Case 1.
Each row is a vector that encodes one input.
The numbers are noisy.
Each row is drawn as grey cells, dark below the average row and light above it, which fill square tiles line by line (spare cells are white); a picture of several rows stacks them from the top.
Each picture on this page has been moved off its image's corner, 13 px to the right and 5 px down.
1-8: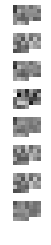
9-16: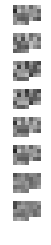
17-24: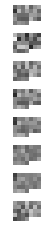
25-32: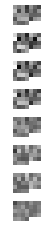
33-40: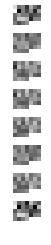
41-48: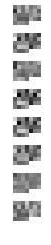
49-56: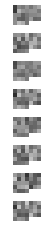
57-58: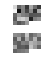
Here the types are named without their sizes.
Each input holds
a point on a line.
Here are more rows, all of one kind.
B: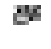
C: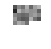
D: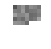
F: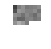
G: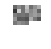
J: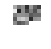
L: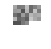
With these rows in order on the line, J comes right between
B and D.
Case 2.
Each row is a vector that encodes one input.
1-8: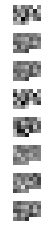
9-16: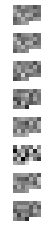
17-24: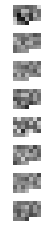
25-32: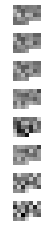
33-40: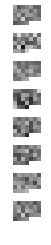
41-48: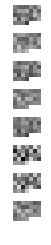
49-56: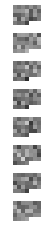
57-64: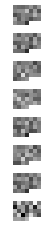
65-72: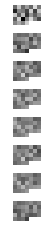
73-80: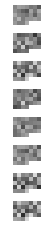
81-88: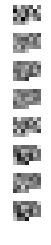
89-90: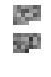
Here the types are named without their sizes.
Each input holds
a point on a line.
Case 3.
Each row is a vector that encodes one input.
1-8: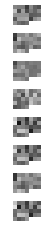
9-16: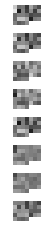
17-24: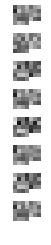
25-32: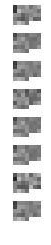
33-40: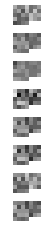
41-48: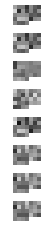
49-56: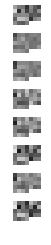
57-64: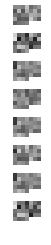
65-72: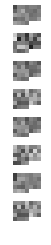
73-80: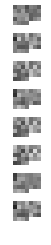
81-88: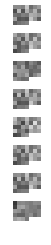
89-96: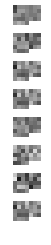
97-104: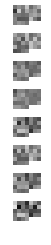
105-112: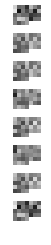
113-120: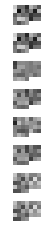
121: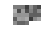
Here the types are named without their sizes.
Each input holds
a point on a line.
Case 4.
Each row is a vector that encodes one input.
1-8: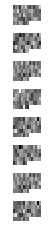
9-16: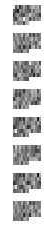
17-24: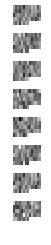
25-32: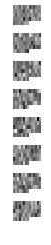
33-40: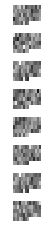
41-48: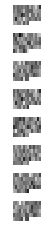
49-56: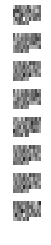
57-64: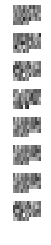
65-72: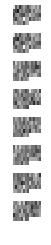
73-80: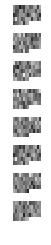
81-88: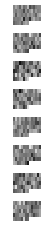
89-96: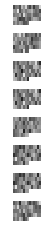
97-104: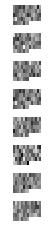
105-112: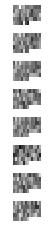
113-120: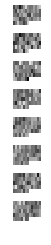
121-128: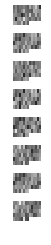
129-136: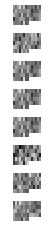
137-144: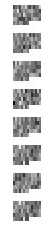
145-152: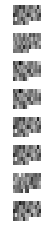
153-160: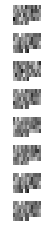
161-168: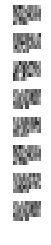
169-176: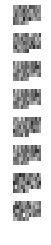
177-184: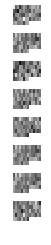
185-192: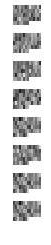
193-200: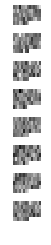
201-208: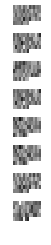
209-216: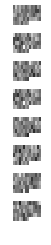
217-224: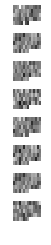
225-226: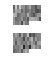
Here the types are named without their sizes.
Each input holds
a point on a circle.
